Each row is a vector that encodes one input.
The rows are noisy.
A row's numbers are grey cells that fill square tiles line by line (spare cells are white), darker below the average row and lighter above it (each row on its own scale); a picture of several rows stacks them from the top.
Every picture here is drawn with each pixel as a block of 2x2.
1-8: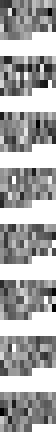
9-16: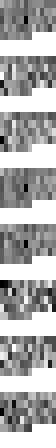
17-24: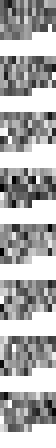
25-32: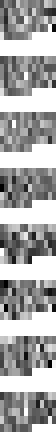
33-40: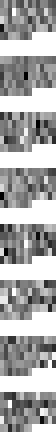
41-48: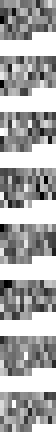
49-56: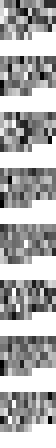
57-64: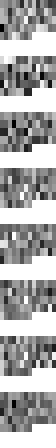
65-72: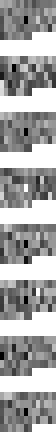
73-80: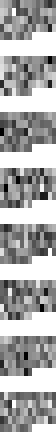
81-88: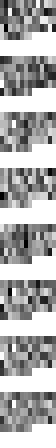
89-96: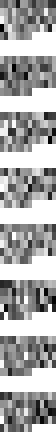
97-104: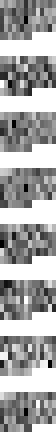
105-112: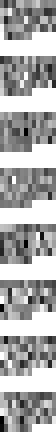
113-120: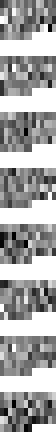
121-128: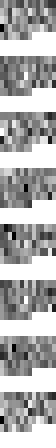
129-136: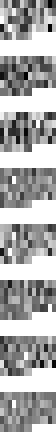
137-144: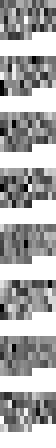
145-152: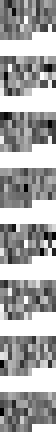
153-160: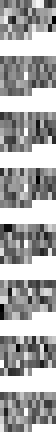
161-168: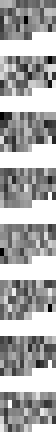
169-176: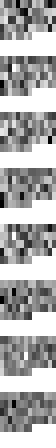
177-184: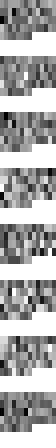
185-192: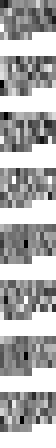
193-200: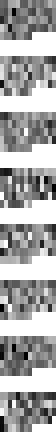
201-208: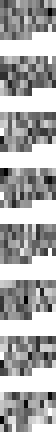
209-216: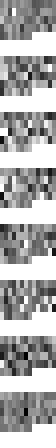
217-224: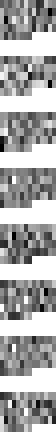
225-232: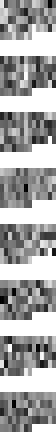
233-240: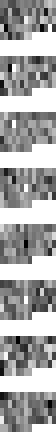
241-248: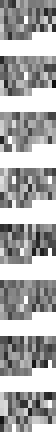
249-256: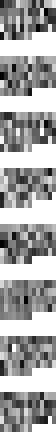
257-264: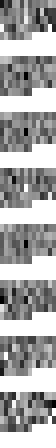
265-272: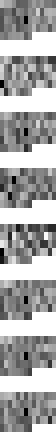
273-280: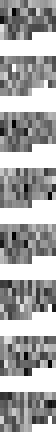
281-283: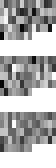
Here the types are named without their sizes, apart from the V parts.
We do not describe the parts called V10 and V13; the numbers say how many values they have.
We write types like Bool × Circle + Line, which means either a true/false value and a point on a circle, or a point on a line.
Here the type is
Bool × (Line × (Line + V13) + V10).
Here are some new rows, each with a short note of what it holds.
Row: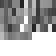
a point on a line, a true/false value and a value of V13
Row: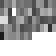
a point on a line, a true/false value and a value of V13
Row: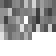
a point on a line, a true/false value and a value of V13
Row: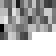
a point on a line, a true/false value and a value of V13
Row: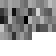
a true/false value and a value of V10
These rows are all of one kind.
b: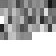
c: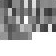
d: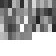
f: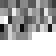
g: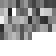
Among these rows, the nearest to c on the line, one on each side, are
d and g.
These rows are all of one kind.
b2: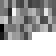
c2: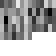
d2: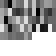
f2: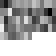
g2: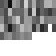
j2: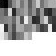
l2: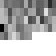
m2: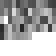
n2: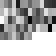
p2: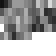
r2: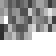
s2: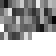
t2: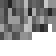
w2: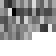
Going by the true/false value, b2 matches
l2, m2, n2 and r2.
